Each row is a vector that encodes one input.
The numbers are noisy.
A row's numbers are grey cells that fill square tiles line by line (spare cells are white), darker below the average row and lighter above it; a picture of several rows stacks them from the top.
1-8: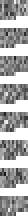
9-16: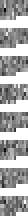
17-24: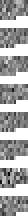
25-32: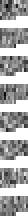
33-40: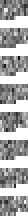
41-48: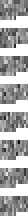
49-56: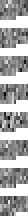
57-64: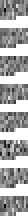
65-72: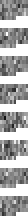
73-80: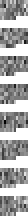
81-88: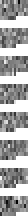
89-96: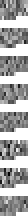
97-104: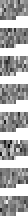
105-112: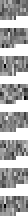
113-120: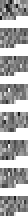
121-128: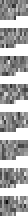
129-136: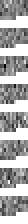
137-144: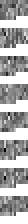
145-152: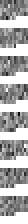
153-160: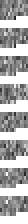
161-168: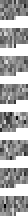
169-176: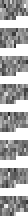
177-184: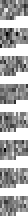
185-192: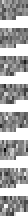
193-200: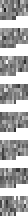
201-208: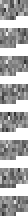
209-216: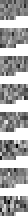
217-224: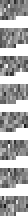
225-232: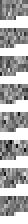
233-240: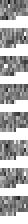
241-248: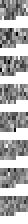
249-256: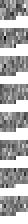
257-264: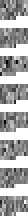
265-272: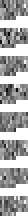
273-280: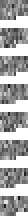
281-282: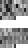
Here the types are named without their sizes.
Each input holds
either a point on a circle, or a fixed value.
